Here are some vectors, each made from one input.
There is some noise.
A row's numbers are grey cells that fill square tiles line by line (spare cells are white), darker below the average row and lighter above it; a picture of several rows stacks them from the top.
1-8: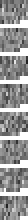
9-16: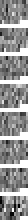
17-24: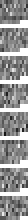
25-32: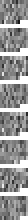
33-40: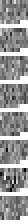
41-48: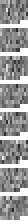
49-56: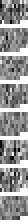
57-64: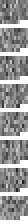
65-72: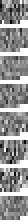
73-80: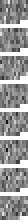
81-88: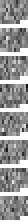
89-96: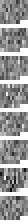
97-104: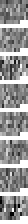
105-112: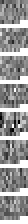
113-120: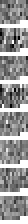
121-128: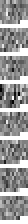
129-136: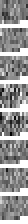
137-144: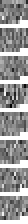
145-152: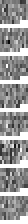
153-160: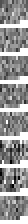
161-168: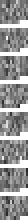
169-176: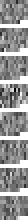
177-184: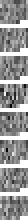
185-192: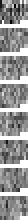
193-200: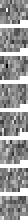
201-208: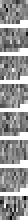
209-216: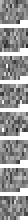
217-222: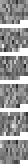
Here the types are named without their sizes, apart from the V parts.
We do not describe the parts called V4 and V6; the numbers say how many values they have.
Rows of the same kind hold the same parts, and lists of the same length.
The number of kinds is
2.
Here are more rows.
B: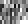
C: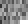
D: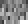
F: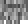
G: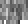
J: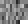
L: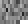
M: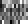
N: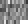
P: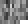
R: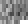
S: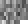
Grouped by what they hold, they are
B, M
C, D, F, G, J, L, N, P, R, S

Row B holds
a value of V4.
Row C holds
a point on a line, four true/false values and a value of V6.
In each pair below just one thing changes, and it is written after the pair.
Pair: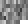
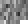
one of the four true/false values
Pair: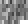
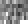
the place on the line
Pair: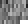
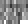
the value of V6
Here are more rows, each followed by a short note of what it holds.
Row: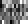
a value of V4
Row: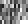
a value of V4
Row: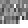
a point on a line, four true/false values and a value of V6
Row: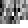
a value of V4
